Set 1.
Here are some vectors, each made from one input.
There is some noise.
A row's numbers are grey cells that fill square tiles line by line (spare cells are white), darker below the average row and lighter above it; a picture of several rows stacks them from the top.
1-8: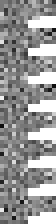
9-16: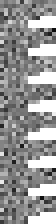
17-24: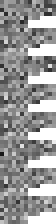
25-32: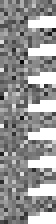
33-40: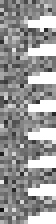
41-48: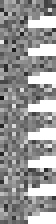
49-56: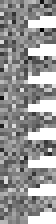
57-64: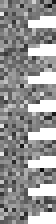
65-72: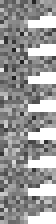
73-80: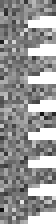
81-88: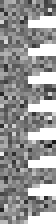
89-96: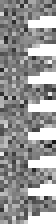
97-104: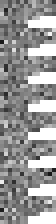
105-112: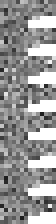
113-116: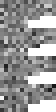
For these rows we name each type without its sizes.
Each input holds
a point on a line and a true/false value.
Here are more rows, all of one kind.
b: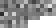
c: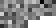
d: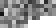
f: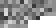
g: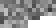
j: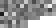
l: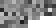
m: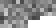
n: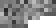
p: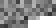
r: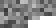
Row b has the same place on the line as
j and r.
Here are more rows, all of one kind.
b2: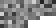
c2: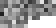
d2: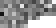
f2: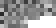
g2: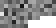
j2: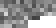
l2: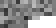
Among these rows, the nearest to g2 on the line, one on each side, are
f2 and j2.
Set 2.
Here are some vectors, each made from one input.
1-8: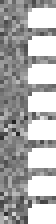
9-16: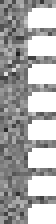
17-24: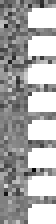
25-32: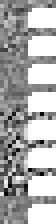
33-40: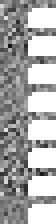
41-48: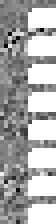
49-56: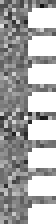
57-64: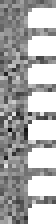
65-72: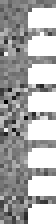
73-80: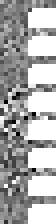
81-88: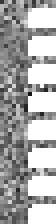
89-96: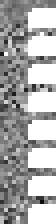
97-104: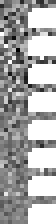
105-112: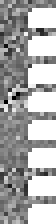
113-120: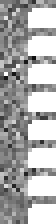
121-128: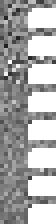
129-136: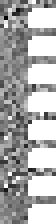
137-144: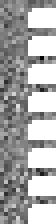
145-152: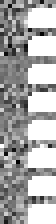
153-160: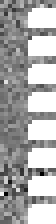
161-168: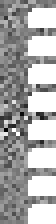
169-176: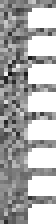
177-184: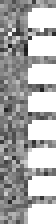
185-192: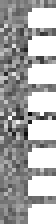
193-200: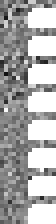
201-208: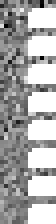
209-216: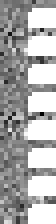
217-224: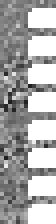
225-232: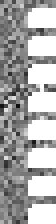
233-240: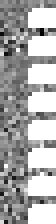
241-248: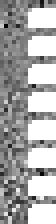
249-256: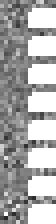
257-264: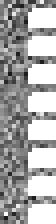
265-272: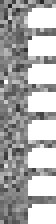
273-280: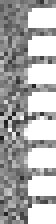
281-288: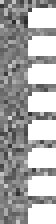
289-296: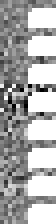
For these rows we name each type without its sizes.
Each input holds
either a point on a circle, or four true/false values.
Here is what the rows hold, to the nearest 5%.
About 25% of them hold a point on a circle. The rest hold four true/false values.
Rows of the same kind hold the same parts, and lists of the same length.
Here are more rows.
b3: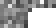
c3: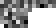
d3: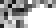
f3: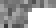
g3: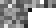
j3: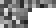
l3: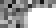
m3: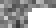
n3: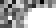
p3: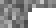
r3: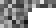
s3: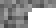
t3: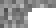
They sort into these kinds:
b3, g3, n3, s3, t3
c3, d3, f3, j3, l3, m3, p3, r3

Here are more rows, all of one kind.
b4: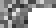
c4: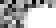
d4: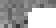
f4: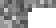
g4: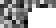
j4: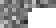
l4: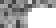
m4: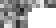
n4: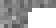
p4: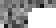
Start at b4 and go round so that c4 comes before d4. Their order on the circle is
b4, f4, c4, l4, g4, m4, d4, p4, j4, n4.
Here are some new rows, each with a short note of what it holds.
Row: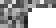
four true/false values
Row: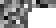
four true/false values
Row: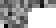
a point on a circle
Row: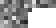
a point on a circle
